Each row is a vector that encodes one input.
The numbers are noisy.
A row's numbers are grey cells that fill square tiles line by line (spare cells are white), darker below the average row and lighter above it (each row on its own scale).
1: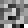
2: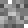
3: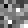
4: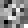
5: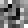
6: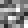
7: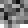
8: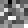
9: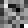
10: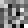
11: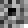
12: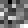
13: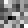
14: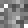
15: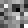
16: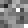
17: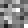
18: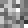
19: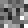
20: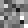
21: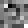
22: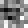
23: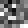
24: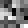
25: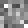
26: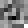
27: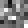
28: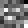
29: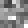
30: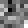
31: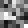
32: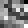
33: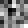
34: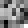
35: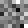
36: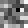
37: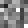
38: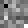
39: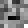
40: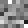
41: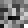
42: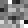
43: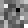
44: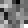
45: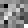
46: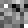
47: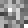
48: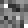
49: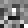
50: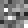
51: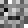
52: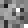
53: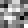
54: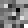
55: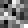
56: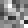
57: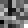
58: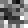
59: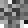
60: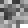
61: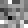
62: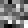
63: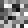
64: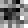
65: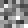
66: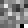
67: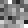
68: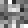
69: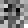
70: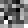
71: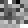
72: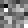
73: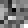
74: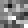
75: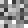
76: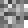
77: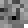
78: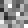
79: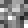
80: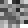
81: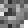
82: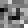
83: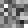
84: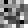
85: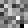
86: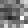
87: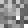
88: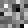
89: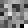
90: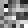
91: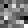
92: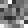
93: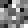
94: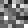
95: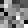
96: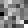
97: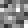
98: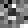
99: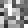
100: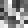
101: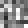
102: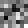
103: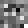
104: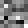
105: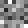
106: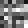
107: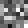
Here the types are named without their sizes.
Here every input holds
a point on a line, together with either a point on a circle, or a point on a line.
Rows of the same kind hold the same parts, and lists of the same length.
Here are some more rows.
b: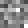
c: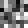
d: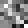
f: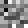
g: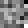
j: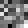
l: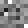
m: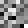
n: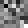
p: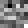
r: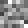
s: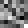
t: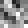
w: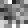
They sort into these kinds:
b, g, j, n, p, s
c, d, f, l, m, r, t, w

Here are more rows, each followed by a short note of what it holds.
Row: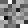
a point on a circle and a point on a line
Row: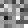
a point on a circle and a point on a line
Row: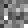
a point on each of two lines
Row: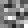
a point on each of two lines
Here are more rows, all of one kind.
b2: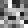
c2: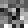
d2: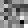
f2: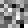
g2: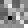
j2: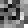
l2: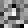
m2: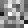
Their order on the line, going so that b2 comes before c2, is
g2, b2, c2, j2, l2, m2, d2, f2.
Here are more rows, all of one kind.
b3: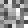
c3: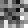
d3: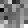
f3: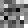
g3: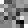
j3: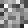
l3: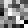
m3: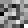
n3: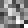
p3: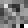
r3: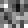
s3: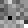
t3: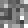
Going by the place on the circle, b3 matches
l3 and n3.
